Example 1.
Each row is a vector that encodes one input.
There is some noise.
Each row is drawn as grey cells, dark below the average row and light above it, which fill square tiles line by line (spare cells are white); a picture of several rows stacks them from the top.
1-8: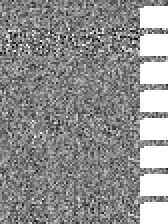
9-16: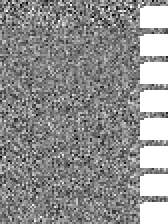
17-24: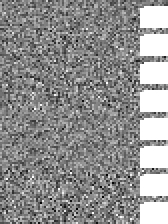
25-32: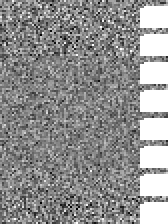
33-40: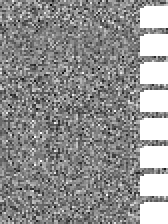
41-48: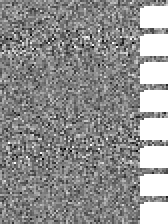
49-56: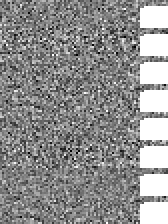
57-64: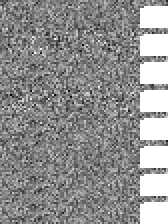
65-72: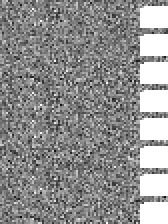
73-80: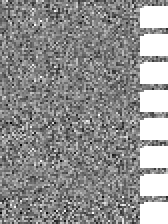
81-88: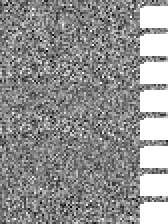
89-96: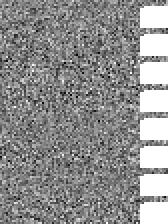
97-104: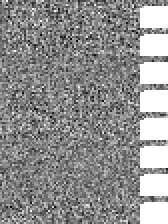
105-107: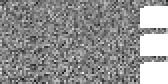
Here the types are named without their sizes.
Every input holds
a node of a tree.
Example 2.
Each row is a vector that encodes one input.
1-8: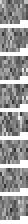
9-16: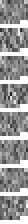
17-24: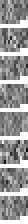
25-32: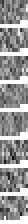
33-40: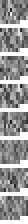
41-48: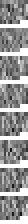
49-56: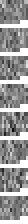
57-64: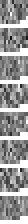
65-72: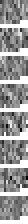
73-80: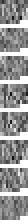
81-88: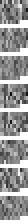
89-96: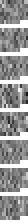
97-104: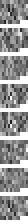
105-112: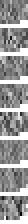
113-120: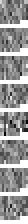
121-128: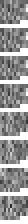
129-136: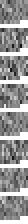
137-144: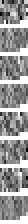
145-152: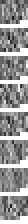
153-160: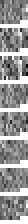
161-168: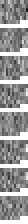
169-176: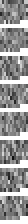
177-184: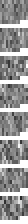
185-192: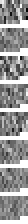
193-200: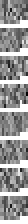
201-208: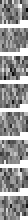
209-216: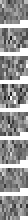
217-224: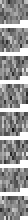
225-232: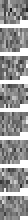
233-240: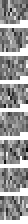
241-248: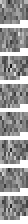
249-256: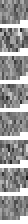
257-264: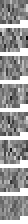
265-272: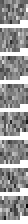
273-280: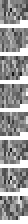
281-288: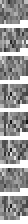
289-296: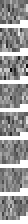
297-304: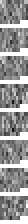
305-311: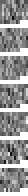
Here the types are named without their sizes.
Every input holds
a node of a tree.
